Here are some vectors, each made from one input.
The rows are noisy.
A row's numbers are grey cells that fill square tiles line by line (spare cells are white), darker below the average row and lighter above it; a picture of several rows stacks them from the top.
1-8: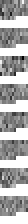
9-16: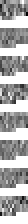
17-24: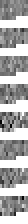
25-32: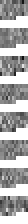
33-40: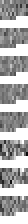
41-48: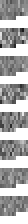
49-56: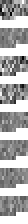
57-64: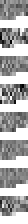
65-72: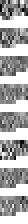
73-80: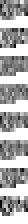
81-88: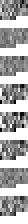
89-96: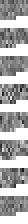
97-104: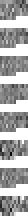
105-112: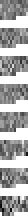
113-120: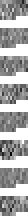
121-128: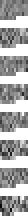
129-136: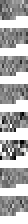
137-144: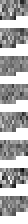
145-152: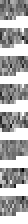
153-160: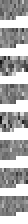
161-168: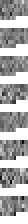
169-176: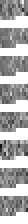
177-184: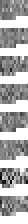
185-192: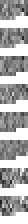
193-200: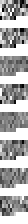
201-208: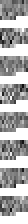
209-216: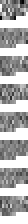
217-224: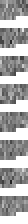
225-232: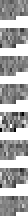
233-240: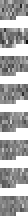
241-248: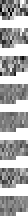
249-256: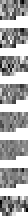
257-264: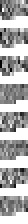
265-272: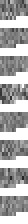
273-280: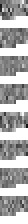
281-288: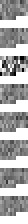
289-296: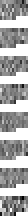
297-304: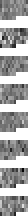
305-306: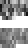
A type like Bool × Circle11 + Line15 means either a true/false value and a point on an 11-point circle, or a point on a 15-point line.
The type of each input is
Bool × (Circle6 + Unit) + Circle18.
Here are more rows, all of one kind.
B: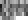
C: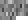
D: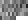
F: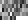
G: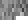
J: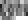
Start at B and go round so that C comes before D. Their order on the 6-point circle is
B, J, C, F, D, G.
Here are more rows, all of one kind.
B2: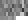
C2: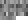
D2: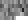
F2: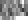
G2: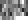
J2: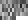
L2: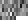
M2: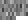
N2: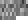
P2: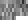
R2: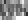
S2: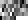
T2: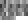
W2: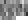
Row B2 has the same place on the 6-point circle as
J2, L2, M2 and R2.
